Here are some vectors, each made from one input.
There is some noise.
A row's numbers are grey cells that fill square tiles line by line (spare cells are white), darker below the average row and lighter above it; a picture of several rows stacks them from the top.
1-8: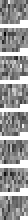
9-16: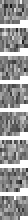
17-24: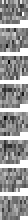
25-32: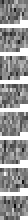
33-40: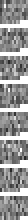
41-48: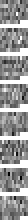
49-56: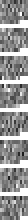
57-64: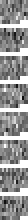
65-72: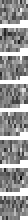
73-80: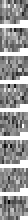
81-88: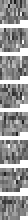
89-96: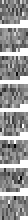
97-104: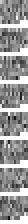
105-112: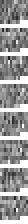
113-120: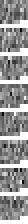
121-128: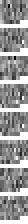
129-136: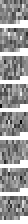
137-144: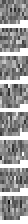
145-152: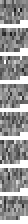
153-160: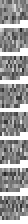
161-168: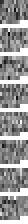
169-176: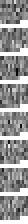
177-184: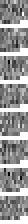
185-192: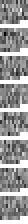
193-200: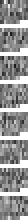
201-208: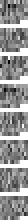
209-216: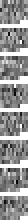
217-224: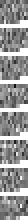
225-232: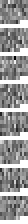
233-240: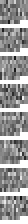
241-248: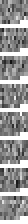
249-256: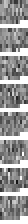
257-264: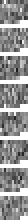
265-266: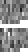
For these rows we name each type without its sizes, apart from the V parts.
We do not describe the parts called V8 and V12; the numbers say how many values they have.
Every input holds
four true/false values and a value of V12, together with either a point on a line, or a value of V8.
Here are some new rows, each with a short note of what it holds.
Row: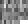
four true/false values, a value of V8 and a value of V12
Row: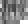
a point on a line, four true/false values and a value of V12
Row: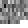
a point on a line, four true/false values and a value of V12
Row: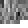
four true/false values, a value of V8 and a value of V12
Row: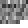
a point on a line, four true/false values and a value of V12
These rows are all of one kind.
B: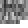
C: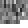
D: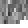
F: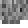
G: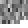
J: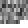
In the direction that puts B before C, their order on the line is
B, J, D, G, F, C.
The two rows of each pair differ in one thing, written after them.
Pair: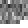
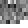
the value of V12
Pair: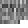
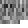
the place on the line
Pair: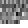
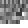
the value of V12
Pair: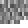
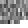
the value of V12
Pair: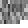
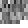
one of the four true/false values
